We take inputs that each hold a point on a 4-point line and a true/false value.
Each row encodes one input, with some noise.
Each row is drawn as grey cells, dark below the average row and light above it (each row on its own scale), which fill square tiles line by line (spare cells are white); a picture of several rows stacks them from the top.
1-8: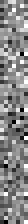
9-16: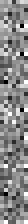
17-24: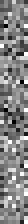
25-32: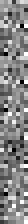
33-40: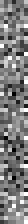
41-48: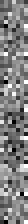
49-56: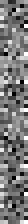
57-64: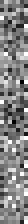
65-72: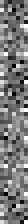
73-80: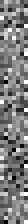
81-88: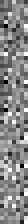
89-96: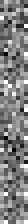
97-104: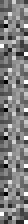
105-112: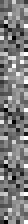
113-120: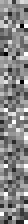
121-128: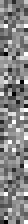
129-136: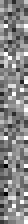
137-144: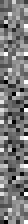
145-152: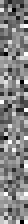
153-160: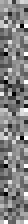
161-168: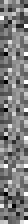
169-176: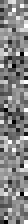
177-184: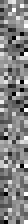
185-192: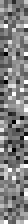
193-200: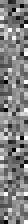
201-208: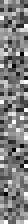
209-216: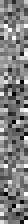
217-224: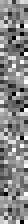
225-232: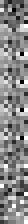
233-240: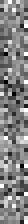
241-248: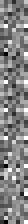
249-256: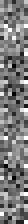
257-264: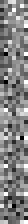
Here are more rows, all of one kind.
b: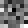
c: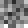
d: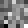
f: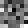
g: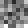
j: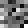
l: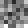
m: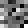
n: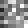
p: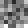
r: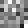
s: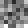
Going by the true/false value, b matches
d, f, j and m.
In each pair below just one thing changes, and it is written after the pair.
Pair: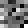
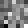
the place on the 4-point line
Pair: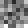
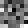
the true/false value
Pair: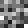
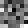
the place on the 4-point line
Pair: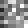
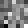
the true/false value
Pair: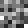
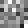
the true/false value
